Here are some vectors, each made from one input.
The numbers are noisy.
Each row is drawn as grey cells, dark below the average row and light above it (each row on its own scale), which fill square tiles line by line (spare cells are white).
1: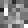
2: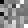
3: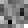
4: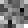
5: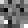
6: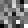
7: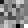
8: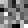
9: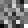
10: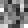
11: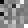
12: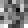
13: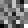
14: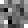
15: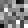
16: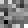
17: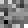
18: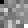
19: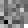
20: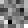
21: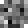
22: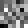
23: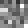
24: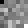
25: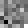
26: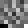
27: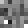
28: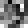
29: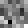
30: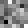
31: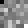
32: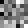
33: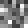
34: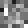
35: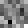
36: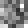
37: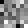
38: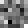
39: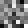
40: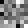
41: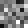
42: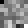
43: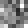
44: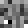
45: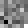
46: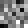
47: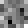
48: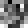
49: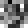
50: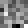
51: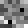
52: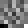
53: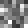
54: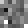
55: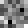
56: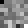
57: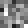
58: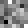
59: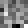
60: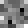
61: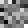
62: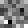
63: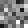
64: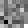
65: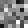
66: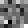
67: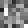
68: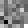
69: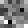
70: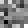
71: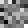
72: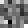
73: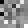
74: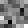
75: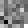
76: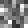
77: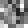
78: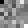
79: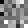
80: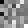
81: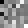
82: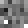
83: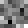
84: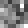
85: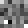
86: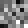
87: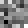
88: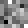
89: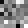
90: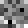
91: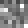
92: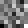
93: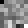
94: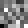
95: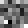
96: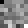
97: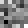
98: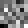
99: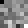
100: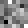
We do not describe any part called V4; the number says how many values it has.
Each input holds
a value of V4, together with a list of up to two items, each a point on a 5-point line and a true/false value.
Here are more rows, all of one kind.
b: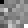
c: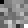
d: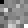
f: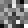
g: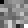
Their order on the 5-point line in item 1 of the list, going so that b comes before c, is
d, b, c, g, f.
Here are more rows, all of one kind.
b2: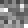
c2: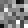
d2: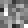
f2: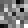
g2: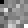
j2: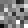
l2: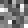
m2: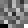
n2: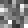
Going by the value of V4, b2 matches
l2 and n2.
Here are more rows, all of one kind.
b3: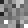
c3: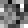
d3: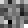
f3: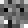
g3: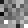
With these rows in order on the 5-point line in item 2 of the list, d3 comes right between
c3 and f3.
